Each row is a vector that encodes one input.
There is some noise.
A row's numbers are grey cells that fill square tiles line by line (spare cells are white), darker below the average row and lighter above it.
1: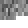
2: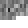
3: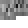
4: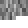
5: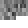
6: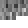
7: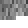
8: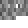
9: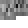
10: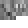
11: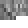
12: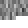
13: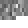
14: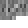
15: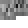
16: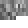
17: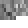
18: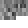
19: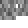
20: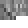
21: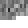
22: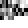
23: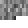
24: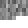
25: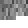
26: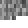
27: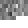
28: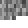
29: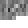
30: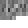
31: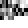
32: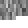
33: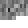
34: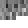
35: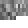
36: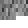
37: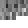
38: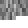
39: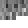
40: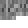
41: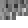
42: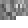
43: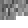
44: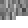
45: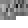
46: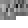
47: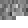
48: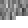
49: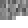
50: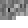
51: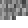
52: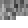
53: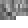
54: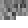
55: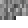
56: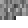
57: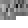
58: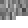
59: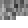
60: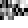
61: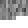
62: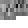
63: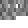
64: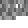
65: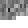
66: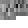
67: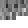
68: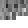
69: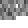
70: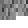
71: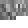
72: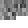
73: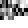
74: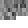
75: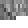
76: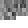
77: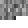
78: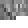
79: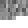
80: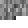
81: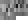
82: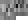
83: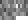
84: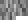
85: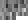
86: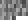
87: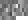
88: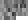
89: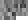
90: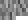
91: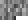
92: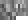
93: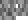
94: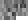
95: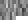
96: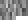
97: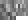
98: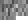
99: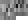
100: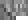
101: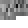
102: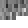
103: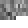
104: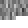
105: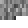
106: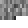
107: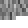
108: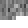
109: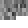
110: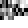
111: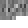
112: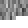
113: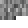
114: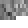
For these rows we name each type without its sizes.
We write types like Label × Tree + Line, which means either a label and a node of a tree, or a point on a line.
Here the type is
List(Line).
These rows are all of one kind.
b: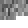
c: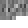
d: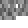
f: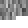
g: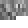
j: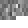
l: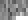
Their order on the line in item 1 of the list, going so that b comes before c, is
g, d, j, b, c, l, f.
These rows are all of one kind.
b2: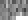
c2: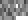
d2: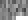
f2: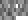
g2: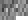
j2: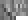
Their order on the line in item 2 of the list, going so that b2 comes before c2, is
j2, b2, d2, g2, f2, c2.
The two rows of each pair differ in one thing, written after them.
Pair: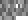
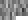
the place on the line in item 1 of the list
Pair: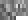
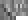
the place on the line in item 2 of the list
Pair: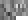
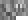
the place on the line in item 2 of the list
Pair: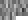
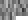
the place on the line in item 2 of the list
